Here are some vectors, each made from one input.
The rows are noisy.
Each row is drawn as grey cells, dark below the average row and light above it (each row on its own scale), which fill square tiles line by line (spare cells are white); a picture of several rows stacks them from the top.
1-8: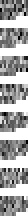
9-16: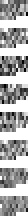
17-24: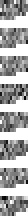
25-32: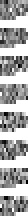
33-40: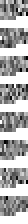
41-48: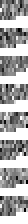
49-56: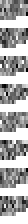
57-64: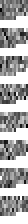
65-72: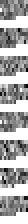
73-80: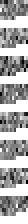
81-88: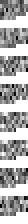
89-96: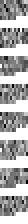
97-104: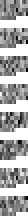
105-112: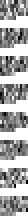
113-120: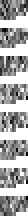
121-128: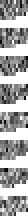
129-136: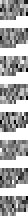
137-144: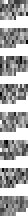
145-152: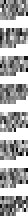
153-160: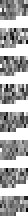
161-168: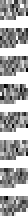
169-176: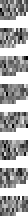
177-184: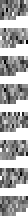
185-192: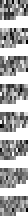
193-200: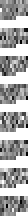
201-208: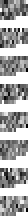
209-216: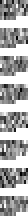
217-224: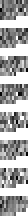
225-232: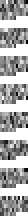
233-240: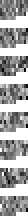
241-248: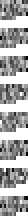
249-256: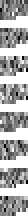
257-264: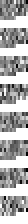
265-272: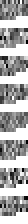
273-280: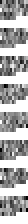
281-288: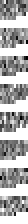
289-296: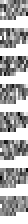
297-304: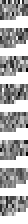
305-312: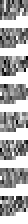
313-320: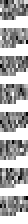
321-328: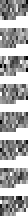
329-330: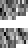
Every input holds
a list of up to two points on a 16-point line.
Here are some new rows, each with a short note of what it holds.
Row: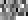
a list of one item
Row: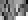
a list of two items
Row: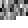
a list of one item
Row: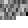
a list of one item
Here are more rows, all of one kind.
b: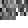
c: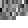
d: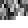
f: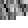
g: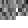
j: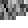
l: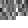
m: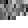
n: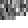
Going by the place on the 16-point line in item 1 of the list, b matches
c, g and l.
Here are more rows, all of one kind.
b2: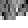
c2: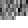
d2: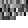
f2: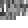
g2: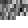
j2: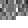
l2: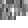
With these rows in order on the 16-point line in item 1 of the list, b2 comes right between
c2 and d2.
